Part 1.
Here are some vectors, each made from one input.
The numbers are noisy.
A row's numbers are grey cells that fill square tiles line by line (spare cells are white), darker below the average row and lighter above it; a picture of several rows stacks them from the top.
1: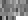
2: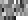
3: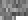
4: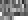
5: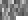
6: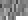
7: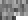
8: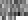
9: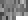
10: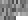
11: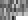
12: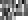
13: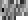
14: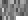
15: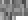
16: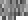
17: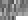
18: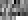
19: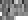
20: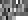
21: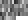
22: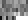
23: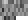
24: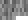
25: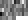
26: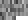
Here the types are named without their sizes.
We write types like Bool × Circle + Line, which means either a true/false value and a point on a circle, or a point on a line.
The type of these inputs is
Label.
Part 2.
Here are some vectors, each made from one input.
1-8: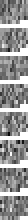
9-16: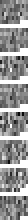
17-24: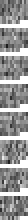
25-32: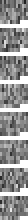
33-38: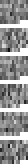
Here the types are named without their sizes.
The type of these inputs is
Label.
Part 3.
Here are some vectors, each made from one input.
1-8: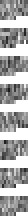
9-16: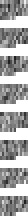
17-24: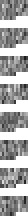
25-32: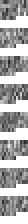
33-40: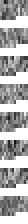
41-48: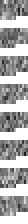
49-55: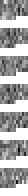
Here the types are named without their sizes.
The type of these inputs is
Bool × Bool × Bool × Bool.
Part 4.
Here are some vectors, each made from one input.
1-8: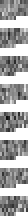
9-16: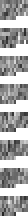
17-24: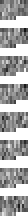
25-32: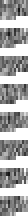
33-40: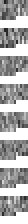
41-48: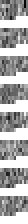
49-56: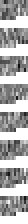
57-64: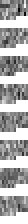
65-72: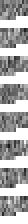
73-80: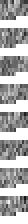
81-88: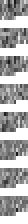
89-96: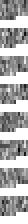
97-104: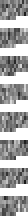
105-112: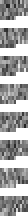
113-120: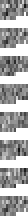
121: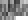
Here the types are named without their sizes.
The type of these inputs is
Bool × Bool × Bool × Bool.
